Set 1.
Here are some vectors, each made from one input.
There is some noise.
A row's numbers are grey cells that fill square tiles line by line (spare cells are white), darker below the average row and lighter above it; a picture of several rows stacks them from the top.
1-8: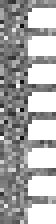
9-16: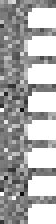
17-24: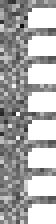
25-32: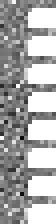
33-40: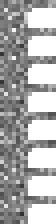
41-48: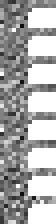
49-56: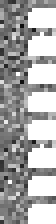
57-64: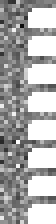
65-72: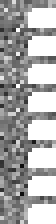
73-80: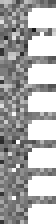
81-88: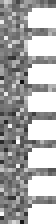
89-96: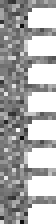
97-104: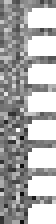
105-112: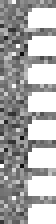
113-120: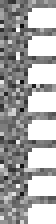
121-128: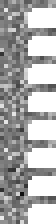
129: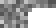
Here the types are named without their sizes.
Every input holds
either a point on a circle, or a node of a tree and a true/false value.
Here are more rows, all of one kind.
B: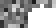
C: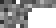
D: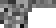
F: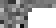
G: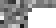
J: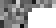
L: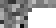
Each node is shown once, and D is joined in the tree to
C and F.
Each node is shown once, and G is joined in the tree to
L.
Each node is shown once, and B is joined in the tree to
J.
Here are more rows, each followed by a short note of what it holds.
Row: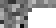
a node of a tree and a true/false value
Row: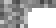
a point on a circle
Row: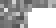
a point on a circle
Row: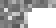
a point on a circle
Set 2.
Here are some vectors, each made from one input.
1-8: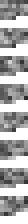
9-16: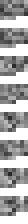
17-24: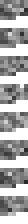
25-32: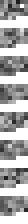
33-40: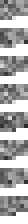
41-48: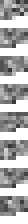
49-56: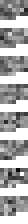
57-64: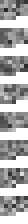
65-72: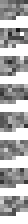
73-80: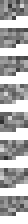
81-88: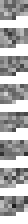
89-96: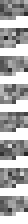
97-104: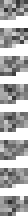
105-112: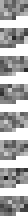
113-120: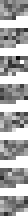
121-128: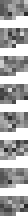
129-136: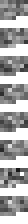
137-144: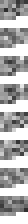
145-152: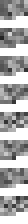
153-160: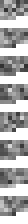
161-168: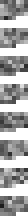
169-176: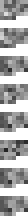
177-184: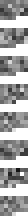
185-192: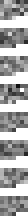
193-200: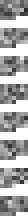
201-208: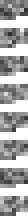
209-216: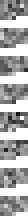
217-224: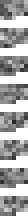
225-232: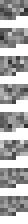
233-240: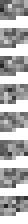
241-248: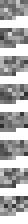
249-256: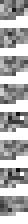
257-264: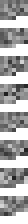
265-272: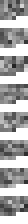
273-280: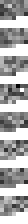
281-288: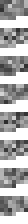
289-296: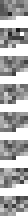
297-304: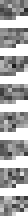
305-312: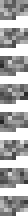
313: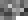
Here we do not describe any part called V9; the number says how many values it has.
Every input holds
either a point on a 7-point line, or a point on a 12-point line, or a value of V9.
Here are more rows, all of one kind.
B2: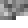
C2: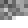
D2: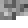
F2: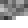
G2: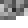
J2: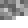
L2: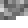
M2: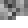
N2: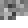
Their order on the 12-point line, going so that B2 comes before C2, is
G2, F2, L2, B2, D2, M2, N2, J2, C2.
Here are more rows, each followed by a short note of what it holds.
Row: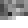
a value of V9
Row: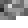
a value of V9
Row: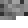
a value of V9
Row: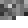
a value of V9
